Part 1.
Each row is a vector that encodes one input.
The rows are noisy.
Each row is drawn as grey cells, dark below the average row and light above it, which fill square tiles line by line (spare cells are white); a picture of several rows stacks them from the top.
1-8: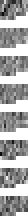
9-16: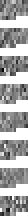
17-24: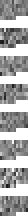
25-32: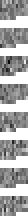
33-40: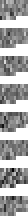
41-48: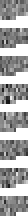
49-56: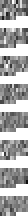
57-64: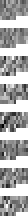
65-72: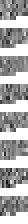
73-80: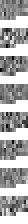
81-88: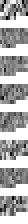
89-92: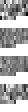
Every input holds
either a fixed value, or four true/false values.
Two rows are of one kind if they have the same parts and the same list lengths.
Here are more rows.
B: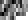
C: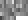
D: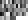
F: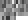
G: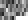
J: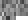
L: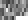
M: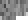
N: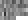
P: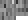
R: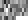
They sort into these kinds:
B, C, D, F, J, M, N, P
G, L, R

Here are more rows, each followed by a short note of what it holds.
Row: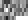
a fixed value
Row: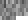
four true/false values
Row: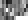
a fixed value
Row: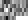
a fixed value
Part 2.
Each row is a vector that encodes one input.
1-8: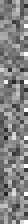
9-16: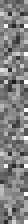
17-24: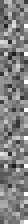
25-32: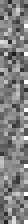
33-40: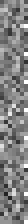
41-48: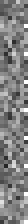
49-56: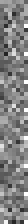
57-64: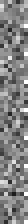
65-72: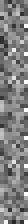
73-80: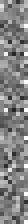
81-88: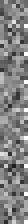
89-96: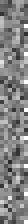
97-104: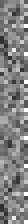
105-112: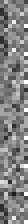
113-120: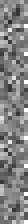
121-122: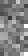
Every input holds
a point on an 18-point circle.
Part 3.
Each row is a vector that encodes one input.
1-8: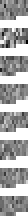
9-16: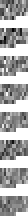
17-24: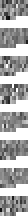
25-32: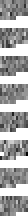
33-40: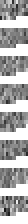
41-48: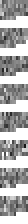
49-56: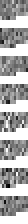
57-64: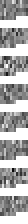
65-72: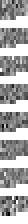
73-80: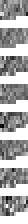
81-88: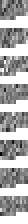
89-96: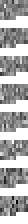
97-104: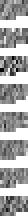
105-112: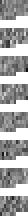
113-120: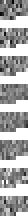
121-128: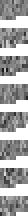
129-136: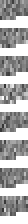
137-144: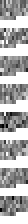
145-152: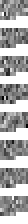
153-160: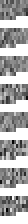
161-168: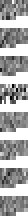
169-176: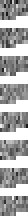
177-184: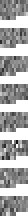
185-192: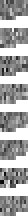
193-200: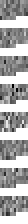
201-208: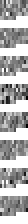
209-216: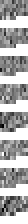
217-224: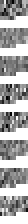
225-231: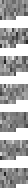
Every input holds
either a fixed value, or four true/false values.
